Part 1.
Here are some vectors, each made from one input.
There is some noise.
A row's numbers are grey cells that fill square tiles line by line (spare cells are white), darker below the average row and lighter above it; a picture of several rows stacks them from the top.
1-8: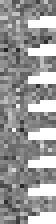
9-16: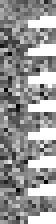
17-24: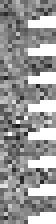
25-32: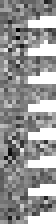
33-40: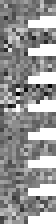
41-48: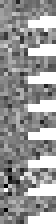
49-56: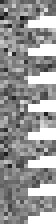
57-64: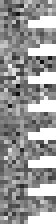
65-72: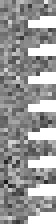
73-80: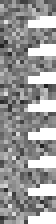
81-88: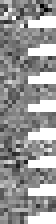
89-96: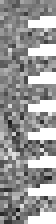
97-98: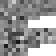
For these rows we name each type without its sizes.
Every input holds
either a fixed value, or a point on each of two lines, or a node of a tree.
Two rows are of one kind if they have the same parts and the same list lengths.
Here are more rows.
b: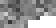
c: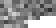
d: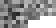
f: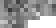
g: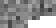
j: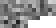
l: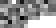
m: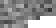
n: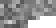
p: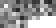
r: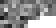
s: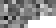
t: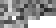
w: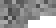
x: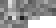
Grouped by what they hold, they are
b, d, f, n, p, s, w
c, g, j, m, r
l, t, x

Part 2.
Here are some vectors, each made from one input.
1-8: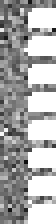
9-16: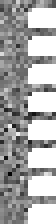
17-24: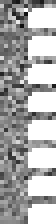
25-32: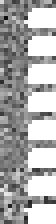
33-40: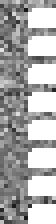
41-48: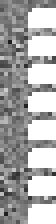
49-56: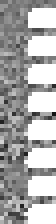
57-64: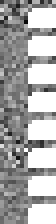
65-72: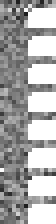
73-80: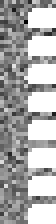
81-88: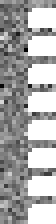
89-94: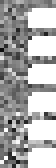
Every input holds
either a node of a 9-node tree, or a node of a 13-node tree.
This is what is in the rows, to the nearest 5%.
About 45% of them hold a node of a 9-node tree. The rest hold a node of a 13-node tree.
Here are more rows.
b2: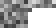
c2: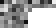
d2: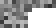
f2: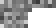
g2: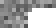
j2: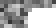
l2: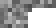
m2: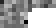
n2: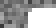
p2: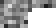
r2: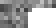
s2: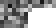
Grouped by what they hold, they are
b2, c2, d2, f2, g2, l2, s2
j2, m2, n2, p2, r2

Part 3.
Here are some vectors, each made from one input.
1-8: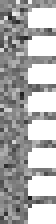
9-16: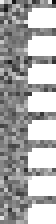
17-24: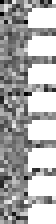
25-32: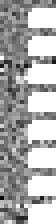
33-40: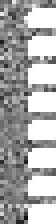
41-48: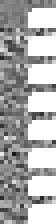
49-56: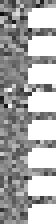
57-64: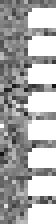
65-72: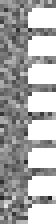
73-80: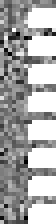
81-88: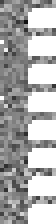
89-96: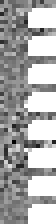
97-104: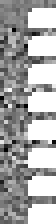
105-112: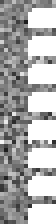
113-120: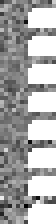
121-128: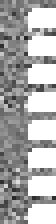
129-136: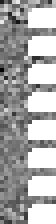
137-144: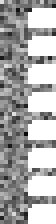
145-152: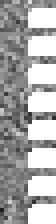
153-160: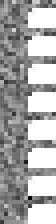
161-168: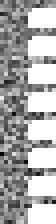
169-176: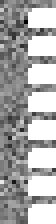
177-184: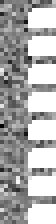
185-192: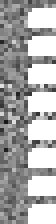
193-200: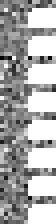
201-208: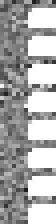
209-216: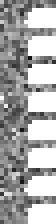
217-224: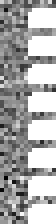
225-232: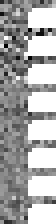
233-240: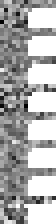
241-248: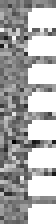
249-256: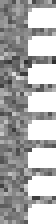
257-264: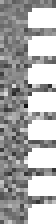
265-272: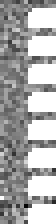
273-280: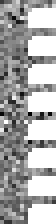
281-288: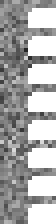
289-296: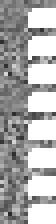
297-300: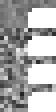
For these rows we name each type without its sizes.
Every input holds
a point on a line and a true/false value.
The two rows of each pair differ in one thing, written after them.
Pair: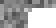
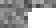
the place on the line
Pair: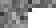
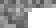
the place on the line
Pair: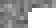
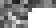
the true/false value
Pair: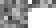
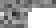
the place on the line
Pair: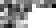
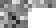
the place on the line
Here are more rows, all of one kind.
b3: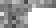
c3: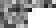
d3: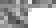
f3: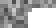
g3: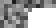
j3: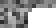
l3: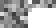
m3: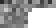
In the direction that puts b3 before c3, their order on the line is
g3, f3, b3, c3, d3, m3, l3, j3.
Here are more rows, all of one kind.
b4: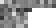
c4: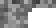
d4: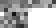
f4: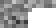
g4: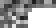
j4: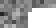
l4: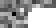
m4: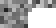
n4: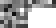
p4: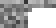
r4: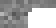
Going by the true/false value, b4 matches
c4, j4 and r4.
